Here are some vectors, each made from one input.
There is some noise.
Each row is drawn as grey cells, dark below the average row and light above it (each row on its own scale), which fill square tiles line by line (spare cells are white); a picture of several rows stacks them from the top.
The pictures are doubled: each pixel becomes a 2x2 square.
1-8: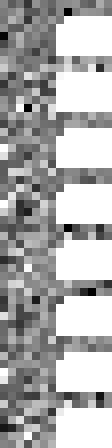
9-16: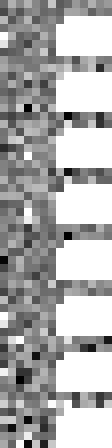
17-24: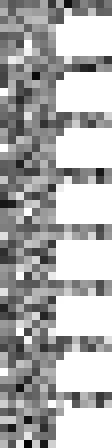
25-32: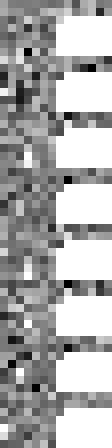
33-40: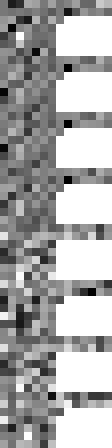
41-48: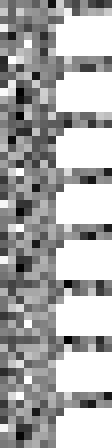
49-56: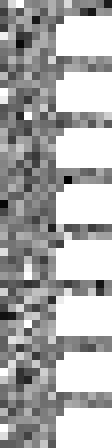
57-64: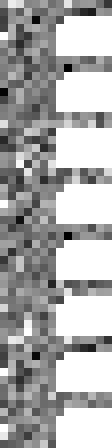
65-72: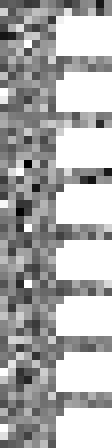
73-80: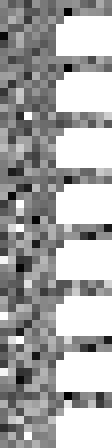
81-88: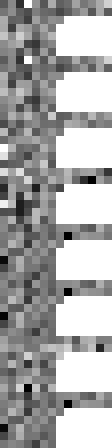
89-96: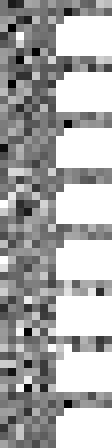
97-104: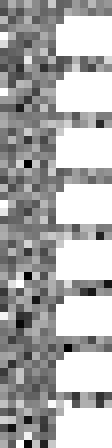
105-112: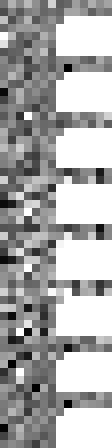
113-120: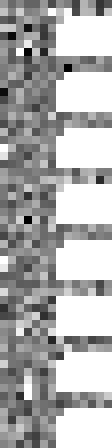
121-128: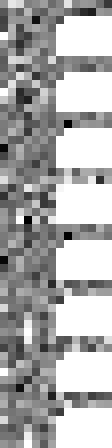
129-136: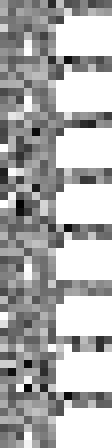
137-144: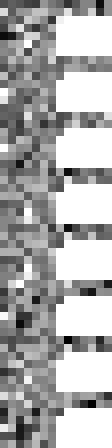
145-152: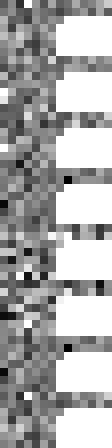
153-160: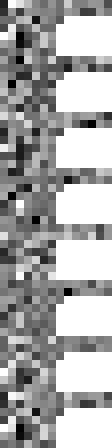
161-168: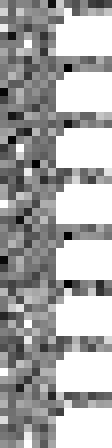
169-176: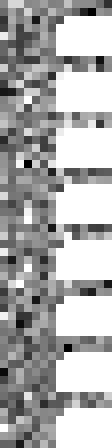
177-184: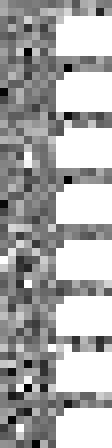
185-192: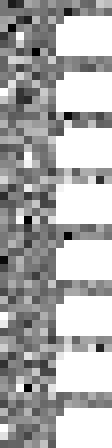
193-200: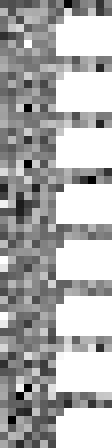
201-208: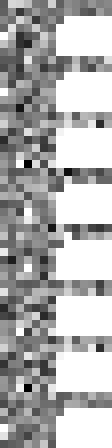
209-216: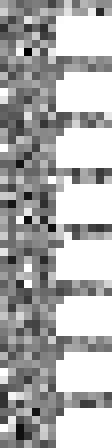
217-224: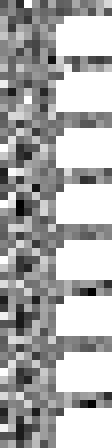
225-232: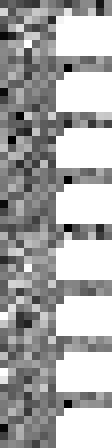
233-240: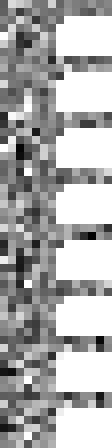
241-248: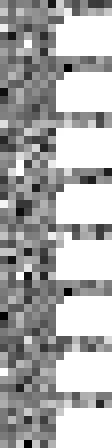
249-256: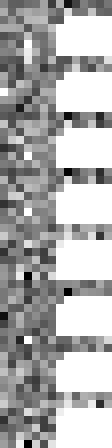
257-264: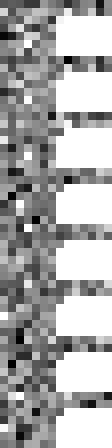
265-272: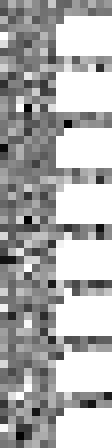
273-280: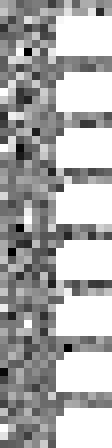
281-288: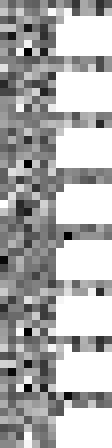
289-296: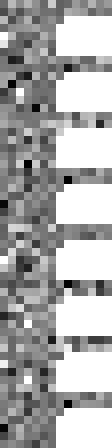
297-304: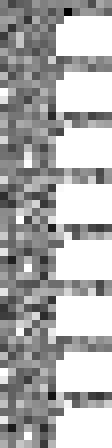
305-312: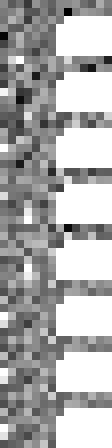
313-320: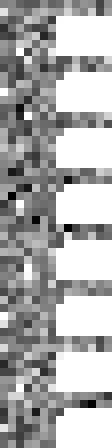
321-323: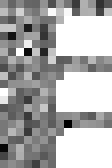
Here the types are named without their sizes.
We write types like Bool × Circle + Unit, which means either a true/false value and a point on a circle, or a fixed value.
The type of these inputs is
Circle + Line.
